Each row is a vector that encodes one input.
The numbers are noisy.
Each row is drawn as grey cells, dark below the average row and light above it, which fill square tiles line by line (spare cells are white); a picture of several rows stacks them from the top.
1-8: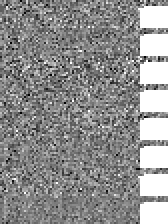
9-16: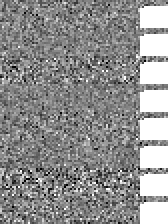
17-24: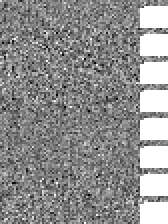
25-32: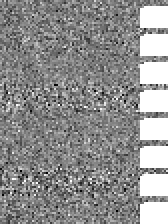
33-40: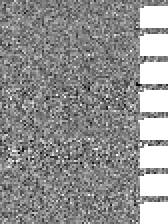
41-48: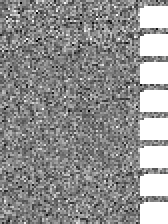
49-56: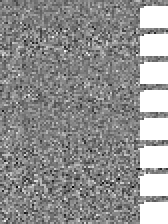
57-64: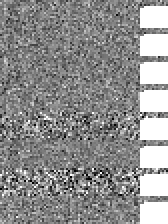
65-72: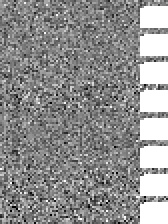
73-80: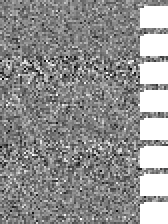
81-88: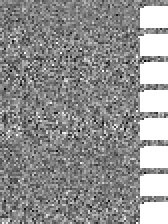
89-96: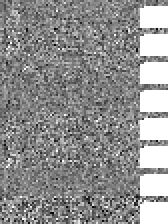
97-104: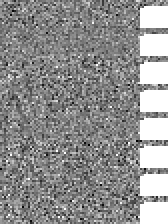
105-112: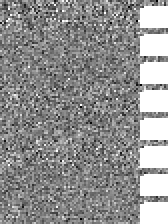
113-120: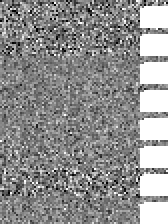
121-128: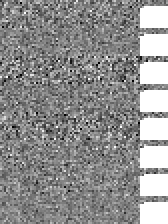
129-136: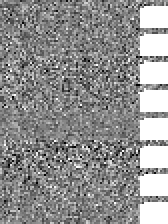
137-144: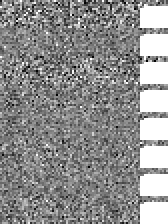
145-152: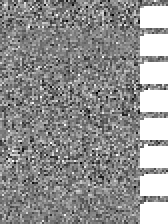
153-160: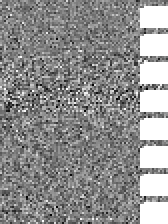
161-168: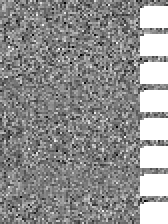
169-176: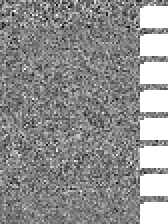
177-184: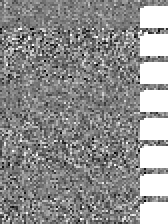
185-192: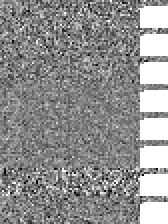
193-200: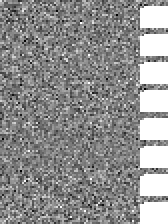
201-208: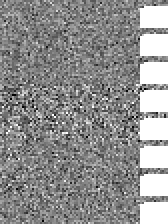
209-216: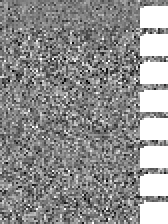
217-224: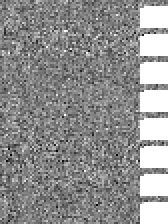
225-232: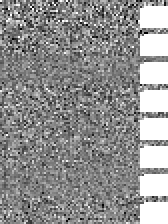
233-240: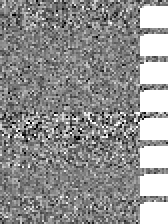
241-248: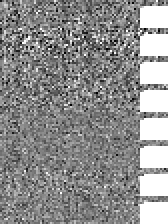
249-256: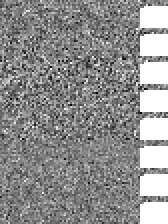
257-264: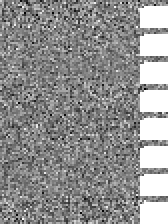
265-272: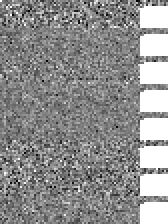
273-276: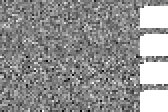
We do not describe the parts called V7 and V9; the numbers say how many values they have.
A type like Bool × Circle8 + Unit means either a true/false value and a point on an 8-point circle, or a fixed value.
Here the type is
Bool × Circle8 × ((Circle11 + V7) × V9 + Label8).
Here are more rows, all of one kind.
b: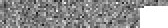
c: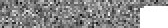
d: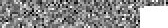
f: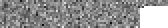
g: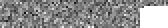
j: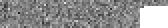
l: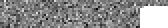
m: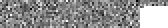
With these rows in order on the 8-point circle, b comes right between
c and f.
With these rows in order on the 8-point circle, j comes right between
f and g.
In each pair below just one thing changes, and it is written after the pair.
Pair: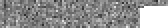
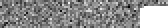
the true/false value
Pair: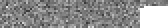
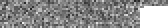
the value of V9
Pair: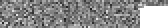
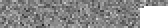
the value of V9
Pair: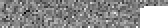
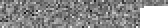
the value of V7
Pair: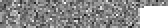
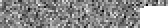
the value of V7
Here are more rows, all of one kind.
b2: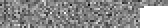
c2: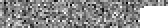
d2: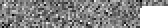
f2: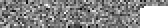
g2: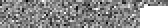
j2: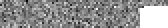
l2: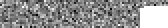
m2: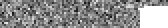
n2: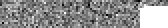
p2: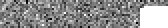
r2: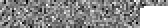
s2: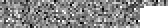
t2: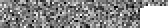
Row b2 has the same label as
c2, g2, n2 and s2.
